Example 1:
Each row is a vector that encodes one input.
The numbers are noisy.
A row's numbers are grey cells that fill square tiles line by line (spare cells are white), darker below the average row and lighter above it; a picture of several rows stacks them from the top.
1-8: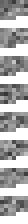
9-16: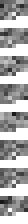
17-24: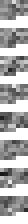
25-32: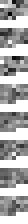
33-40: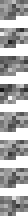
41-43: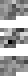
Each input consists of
either a point on a 5-point line, or three true/false values.
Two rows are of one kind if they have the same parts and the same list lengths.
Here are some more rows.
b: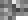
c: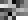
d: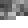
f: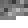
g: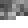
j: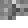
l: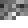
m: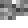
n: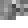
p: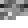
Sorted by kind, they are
b, j, m, n
c, d, f, g, l, p

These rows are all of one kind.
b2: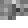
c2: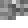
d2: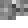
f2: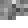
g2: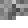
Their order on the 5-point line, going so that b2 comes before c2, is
g2, b2, f2, d2, c2.
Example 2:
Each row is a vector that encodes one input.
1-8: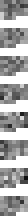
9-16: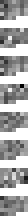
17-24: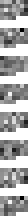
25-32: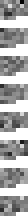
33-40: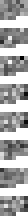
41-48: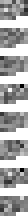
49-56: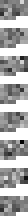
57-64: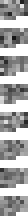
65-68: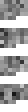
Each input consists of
either a point on a 6-point line, or a node of a 9-node tree.
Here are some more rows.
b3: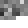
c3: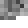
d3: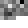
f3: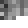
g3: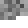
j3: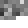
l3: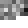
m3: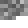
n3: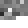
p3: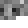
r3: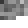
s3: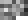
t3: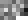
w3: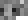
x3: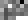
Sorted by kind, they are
b3, c3, f3, g3, j3, m3, n3, p3, r3, w3
d3, l3, s3, t3, x3

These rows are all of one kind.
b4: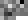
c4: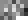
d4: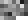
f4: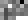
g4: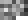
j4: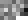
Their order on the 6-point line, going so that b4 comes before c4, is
f4, b4, d4, g4, j4, c4.
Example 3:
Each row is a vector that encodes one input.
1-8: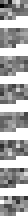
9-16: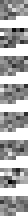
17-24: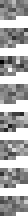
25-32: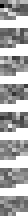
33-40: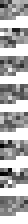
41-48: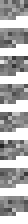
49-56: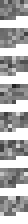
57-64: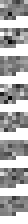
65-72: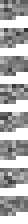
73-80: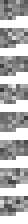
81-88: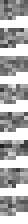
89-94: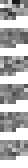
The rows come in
2 kinds.
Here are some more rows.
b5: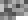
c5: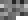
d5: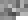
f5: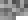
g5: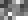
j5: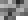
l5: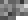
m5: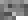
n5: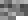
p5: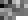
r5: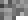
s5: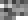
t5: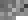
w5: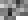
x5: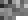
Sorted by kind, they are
b5, c5, d5, f5, g5, l5, p5, r5, s5, t5, x5
j5, m5, n5, w5

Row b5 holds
four true/false values.
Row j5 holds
a point on a 9-point line.
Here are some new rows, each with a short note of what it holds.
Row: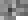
a point on a 9-point line
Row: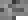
four true/false values
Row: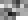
four true/false values
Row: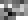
four true/false values
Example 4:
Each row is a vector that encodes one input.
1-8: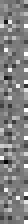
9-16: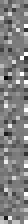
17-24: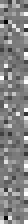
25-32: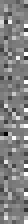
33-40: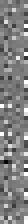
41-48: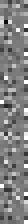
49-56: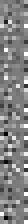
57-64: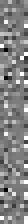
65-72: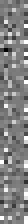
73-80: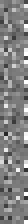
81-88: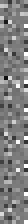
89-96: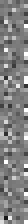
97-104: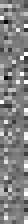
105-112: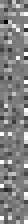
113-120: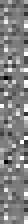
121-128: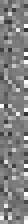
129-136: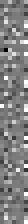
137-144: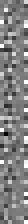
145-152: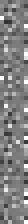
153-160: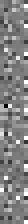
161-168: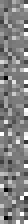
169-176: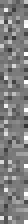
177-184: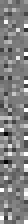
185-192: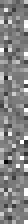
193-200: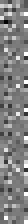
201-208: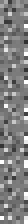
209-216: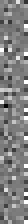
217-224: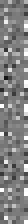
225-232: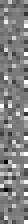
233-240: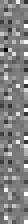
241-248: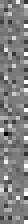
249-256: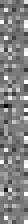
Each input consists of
a list of up to two points on a 6-point line.
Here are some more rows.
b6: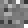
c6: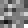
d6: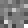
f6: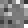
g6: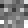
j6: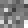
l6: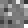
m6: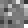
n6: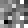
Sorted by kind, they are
b6, d6, f6, l6, m6
c6, g6, j6
n6

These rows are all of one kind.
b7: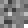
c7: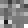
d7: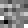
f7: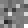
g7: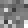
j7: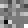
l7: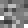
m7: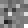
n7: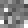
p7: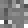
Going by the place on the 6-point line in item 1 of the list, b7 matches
d7, f7 and m7.
